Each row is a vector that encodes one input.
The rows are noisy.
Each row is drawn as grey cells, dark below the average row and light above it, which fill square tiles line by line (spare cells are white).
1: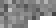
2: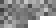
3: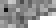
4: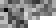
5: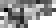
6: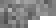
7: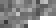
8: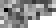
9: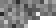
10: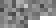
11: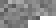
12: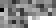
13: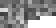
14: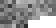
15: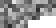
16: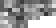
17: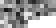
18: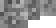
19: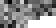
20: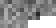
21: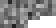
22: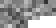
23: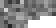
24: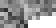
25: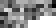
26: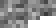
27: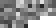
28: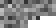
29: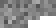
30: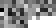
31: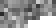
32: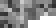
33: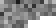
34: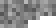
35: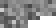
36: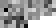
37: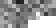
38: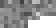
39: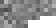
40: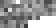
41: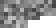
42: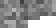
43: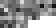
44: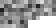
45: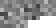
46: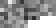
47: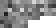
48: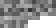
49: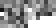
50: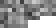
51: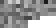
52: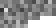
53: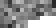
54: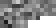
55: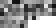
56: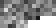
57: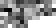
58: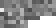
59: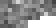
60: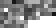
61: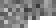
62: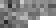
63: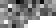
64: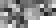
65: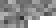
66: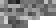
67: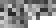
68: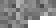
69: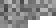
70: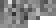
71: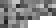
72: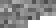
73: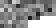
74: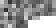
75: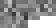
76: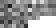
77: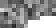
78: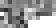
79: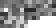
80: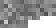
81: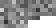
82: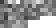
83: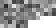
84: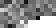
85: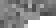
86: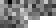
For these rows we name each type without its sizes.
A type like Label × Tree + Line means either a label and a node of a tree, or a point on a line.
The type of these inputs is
Label × (Label + Tree).
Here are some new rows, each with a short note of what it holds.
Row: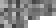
a label and a node of a tree
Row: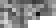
two labels
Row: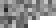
two labels
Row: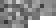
two labels
